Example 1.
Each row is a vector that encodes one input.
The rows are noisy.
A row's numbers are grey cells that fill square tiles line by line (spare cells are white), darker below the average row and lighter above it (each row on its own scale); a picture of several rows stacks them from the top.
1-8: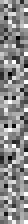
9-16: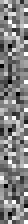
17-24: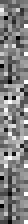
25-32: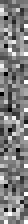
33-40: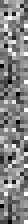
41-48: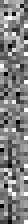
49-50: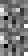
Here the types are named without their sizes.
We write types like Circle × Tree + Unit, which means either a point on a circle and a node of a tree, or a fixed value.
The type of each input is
Label.
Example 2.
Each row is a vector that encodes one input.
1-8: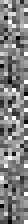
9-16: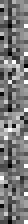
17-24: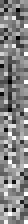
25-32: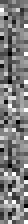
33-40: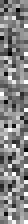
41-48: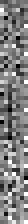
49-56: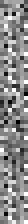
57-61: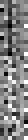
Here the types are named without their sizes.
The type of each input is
Label.
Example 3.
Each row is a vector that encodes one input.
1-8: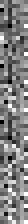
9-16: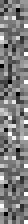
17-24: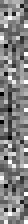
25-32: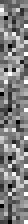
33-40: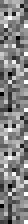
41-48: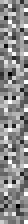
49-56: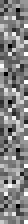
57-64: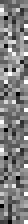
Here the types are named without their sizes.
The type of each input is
Label.
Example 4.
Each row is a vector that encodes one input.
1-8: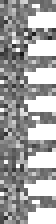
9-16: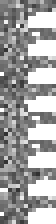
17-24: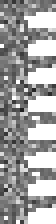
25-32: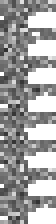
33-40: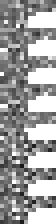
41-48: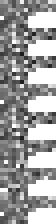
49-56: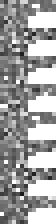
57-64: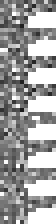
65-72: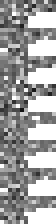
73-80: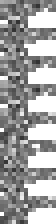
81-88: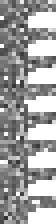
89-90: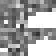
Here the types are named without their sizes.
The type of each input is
Label.
